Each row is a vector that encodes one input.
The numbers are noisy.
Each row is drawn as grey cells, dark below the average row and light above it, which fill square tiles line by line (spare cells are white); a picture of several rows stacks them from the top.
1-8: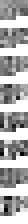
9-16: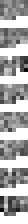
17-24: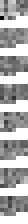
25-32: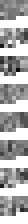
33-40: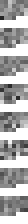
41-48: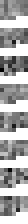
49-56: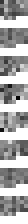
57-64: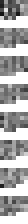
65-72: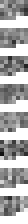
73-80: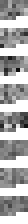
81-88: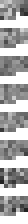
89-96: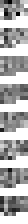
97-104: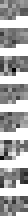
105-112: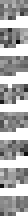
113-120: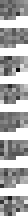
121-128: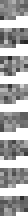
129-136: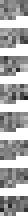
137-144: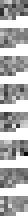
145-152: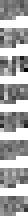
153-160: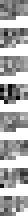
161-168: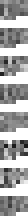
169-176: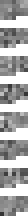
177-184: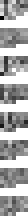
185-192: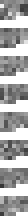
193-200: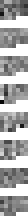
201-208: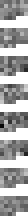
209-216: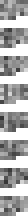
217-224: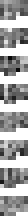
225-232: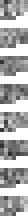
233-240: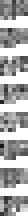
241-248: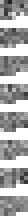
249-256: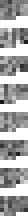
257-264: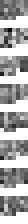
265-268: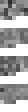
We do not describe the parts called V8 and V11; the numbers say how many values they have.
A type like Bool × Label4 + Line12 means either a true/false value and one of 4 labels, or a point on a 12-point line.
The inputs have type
Line5 × (Line5 + V11) + Line6 × V8.
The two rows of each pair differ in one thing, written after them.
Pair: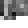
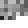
the place on the 5-point line
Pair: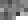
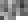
the value of V11
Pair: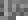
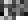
the place on the 5-point line
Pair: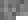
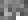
the value of V11
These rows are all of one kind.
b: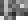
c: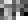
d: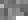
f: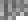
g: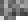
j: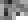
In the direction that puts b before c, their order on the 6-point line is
f, b, c, j, d, g.
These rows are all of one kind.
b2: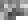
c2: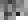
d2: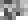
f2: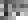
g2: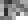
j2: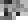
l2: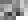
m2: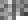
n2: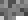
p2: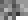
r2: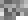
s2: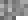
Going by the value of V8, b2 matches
l2 and r2.
